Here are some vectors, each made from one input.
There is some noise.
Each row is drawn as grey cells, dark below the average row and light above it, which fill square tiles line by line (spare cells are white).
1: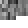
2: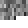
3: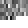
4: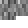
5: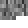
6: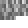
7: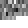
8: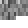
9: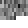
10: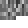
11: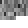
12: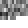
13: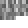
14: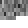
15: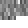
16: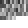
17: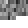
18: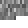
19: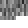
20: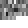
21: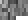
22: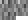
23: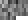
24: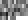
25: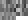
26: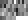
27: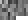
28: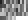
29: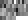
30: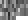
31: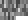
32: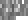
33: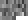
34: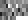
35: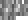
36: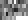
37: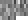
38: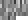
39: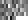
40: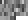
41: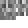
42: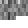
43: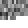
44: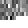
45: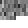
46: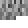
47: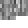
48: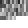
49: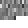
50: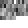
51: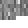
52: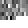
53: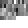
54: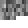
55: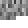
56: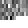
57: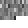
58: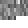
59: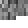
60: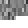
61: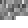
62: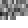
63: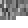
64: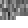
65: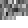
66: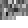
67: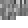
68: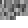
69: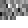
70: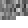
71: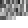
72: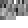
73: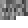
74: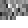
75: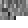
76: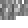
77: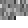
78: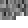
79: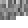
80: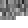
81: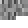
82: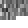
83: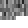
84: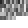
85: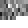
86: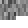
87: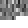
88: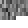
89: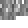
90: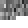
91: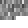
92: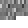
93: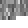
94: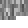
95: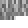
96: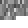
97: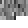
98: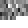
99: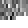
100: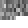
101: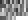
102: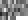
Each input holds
either a point on a 10-point circle and a point on an 8-point line, or a point on a 6-point line.
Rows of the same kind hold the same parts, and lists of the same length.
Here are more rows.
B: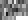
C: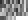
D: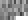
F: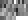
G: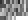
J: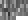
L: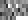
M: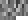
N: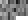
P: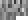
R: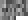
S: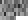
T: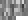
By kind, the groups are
B, C, F, G, L
D, J, M, N, P, R, S, T

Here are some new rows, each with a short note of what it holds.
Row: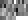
a point on a 6-point line
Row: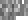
a point on a 10-point circle and a point on an 8-point line
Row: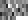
a point on a 6-point line
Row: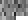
a point on a 10-point circle and a point on an 8-point line
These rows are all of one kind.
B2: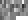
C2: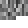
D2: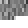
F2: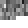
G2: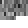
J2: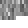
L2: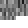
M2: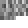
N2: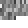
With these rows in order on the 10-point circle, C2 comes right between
D2 and F2.
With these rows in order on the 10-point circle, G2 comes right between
B2 and L2.
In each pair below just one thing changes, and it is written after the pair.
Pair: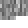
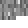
the place on the 10-point circle
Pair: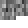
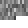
the place on the 10-point circle
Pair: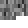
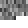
the place on the 8-point line
